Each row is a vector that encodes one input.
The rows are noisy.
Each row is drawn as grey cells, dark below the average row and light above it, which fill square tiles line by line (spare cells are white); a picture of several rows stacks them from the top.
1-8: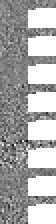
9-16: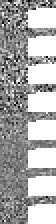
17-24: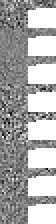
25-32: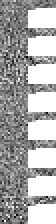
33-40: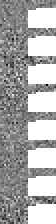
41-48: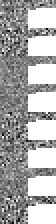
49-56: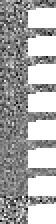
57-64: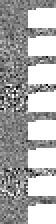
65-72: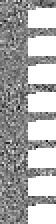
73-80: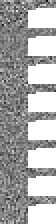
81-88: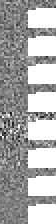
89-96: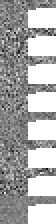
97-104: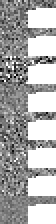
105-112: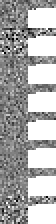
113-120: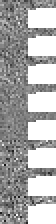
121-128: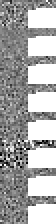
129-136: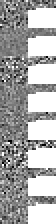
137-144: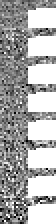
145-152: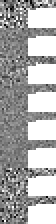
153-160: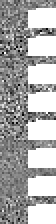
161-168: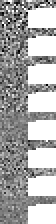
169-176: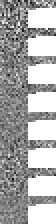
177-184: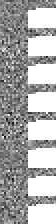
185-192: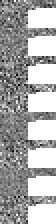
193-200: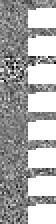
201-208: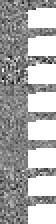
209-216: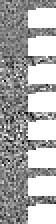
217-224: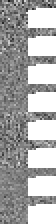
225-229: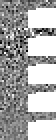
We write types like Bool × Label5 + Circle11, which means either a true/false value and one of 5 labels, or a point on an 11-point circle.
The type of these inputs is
(Label8 + Tree17) × Tree9 + Unit.
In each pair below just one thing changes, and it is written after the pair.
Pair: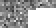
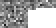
the label
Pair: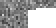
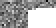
the label
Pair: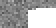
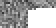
the label
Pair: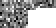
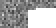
the node of the tree
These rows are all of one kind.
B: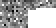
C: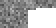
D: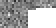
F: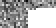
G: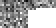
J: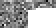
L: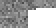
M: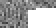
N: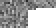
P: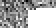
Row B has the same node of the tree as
F, J and P.
